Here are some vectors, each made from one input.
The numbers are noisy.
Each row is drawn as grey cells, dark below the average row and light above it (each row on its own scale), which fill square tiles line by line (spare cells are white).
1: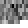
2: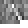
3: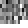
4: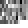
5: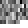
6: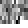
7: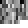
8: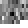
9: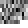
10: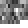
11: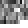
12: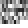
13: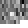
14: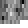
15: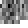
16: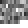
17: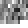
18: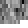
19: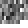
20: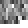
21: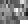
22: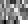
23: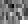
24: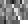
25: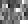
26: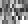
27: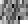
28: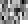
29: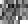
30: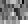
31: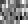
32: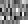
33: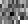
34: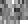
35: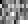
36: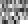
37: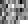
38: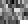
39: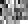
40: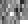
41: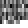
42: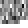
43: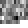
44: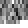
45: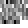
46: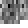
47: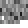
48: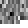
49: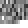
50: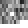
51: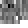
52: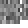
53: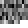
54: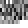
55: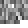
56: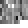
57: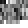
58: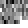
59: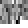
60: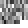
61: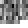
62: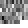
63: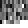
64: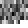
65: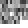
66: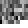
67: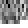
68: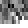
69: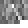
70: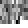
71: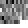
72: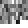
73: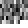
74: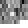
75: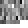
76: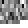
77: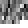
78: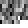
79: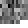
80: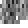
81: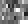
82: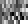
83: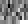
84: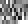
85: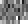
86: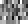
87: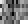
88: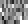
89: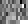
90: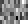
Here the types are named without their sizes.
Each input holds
a list of points on a circle.
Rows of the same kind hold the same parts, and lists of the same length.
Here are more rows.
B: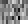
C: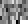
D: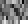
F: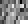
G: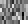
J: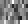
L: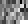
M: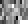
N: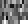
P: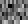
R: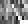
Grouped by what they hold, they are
B, D, J, N, P
C
F, G, L, M, R

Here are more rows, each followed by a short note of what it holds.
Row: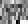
the empty list
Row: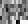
the empty list
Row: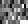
a list of one item
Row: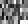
a list of two items
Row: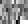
the empty list
